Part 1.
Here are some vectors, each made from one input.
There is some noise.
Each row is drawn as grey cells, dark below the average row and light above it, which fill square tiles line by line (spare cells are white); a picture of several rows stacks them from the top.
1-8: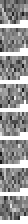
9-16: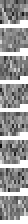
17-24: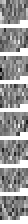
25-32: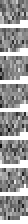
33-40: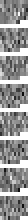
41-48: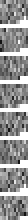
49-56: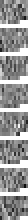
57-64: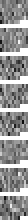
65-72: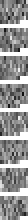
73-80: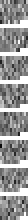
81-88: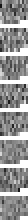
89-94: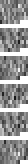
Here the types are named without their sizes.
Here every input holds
either a label, or a node of a tree.
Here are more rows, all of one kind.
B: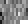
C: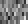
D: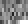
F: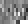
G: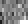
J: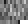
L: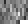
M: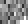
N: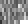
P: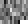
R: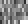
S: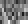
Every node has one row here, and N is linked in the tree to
G and R.
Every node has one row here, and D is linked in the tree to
G and S.
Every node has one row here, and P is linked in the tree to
J.
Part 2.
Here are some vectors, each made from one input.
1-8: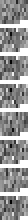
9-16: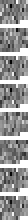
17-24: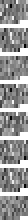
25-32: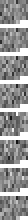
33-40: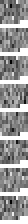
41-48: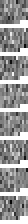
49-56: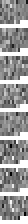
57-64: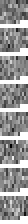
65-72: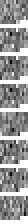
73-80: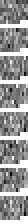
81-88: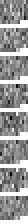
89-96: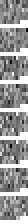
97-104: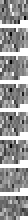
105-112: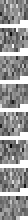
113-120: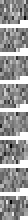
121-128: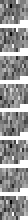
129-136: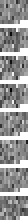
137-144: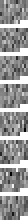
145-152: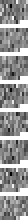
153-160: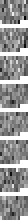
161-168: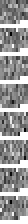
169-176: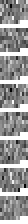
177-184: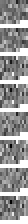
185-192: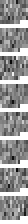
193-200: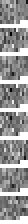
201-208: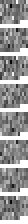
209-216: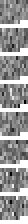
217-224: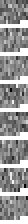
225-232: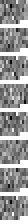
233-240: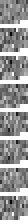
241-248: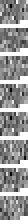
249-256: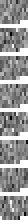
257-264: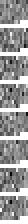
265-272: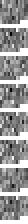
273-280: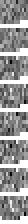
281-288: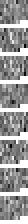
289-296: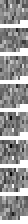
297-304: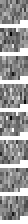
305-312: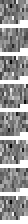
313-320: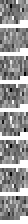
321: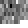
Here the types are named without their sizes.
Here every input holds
either a label, or a node of a tree.
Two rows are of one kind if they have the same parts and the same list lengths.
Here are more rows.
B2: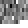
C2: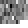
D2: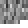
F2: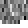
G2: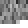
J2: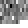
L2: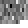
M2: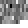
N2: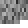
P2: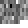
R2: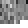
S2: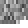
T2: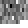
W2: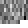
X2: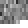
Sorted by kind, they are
B2, C2, J2, L2, M2, P2, T2
D2, F2, G2, N2, R2, S2, W2, X2

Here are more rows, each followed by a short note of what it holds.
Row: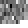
a label
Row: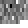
a label
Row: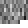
a node of a tree
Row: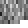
a node of a tree
